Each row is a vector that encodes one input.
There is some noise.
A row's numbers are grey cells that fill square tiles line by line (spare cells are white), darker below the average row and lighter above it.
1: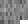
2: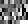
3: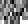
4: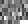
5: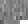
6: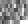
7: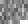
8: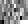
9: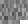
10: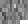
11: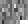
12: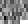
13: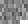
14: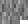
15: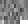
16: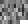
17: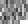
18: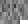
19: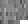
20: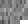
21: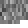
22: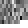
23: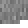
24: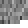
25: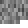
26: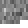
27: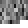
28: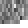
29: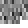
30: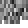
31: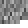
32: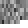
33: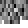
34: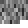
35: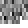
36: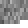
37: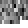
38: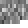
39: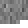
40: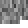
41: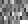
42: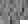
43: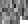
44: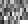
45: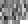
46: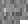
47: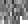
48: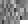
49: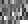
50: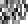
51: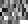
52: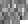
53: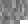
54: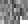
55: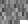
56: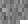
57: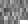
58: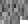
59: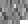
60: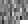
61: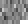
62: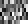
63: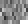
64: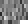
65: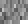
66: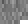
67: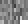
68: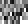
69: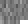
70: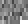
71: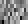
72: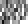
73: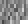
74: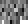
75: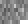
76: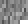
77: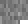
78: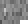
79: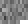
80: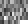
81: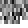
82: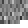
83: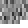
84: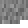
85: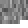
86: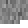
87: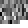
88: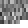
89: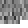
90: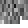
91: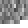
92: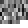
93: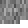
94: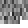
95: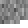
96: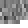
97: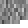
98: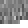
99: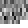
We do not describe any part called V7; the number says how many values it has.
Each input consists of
a value of V7, together with either a point on a 6-point circle, or a point on a 5-point line.
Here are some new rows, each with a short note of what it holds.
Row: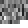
a point on a 6-point circle and a value of V7
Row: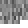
a point on a 6-point circle and a value of V7
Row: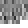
a point on a 6-point circle and a value of V7
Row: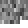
a point on a 5-point line and a value of V7
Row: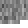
a point on a 6-point circle and a value of V7
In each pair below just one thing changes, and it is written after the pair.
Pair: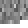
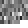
the place on the 6-point circle
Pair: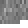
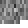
the place on the 6-point circle
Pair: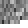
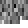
the place on the 6-point circle
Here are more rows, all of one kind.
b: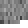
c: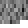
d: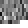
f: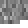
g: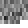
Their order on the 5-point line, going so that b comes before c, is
g, f, d, b, c.
